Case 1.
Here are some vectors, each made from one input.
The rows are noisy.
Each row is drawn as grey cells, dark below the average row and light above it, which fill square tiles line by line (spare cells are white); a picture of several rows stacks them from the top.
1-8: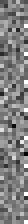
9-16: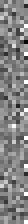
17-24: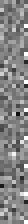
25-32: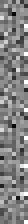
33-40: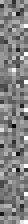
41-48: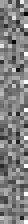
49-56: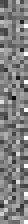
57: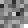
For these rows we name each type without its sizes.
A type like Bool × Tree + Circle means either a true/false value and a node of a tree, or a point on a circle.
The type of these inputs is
Circle + Tree.
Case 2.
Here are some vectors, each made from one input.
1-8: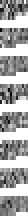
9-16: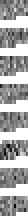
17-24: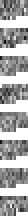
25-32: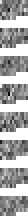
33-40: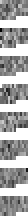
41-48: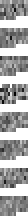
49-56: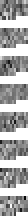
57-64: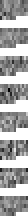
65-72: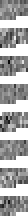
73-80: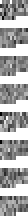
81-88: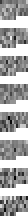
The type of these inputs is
Circle9 + Tree11 + Unit.
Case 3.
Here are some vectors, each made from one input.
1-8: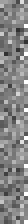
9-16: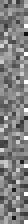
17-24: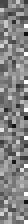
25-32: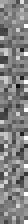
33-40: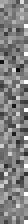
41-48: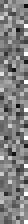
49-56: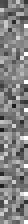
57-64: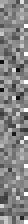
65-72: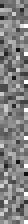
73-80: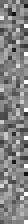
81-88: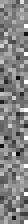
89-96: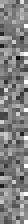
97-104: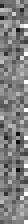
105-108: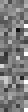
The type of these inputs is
Circle8 + Circle9.
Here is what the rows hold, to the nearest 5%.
About 50% of them hold a point on an 8-point circle. The rest hold a point on a 9-point circle.
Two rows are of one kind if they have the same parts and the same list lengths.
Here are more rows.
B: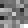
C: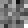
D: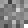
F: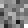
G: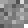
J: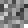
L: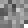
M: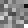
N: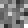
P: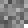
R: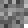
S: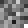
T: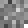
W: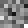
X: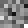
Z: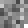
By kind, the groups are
B, J, M, S, W, X
C, D, F, G, L, N, P, R, T, Z

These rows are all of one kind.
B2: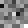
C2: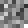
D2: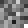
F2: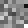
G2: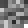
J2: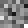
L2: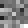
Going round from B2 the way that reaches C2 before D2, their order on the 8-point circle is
B2, C2, F2, J2, D2, G2, L2.
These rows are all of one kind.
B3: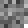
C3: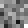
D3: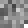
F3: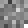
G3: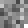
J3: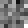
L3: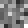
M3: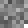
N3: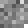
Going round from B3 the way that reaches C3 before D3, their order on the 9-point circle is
B3, J3, L3, C3, G3, N3, D3, F3, M3.
